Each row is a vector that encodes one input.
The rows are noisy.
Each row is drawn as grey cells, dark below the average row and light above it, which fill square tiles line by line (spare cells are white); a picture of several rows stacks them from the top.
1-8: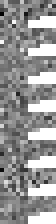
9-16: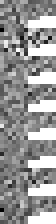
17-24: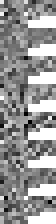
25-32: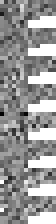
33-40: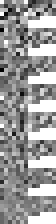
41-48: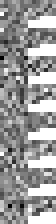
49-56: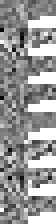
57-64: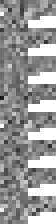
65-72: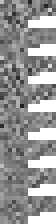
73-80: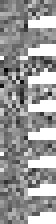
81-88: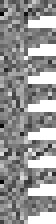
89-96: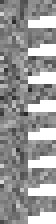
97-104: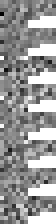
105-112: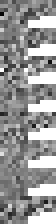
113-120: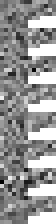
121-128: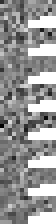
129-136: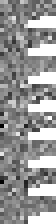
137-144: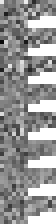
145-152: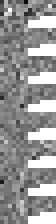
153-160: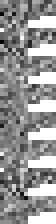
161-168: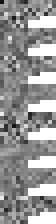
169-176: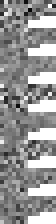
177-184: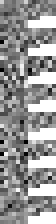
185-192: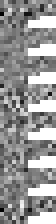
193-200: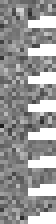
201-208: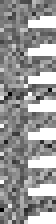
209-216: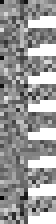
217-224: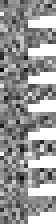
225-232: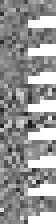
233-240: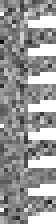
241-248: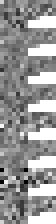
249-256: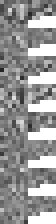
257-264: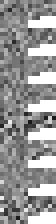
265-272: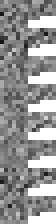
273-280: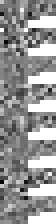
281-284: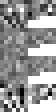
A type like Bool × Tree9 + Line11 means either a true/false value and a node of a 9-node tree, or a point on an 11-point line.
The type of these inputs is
Bool × (Line5 + Line13).
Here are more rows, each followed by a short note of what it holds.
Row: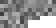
a point on a 5-point line and a true/false value
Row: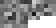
a point on a 13-point line and a true/false value
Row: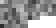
a point on a 5-point line and a true/false value
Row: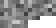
a point on a 13-point line and a true/false value
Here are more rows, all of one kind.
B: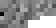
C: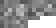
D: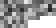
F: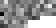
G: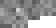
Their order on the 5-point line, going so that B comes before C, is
B, F, G, C, D.
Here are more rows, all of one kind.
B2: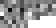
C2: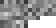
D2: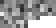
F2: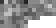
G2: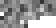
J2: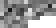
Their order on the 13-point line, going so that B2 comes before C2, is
B2, J2, F2, D2, G2, C2.
